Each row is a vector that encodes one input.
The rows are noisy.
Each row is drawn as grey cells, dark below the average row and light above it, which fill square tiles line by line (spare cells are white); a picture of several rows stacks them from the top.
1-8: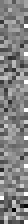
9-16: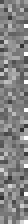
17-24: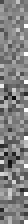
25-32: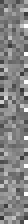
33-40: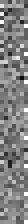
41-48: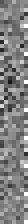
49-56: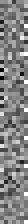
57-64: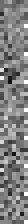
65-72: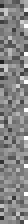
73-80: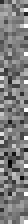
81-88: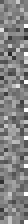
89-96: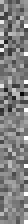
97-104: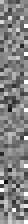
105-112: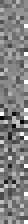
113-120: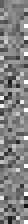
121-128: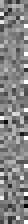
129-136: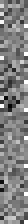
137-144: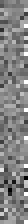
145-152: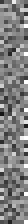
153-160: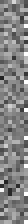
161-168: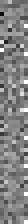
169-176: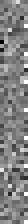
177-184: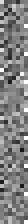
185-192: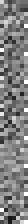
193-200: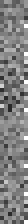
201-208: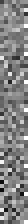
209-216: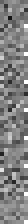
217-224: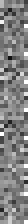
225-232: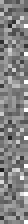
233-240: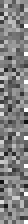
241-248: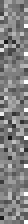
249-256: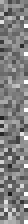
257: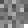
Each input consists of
either a point on a 17-point circle, or a node of a 13-node tree.
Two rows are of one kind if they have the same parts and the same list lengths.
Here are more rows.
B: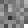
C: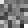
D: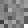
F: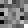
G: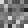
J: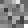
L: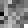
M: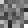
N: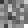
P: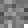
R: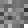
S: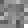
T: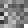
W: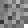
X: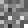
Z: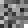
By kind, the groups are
B, D, F, J, L, N, P, R, S, T, W
C, G, M, X, Z

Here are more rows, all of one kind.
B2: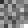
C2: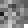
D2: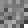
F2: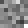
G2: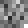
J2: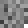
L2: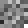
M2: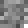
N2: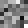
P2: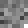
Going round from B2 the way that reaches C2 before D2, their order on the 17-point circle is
B2, C2, P2, M2, N2, F2, G2, L2, J2, D2.
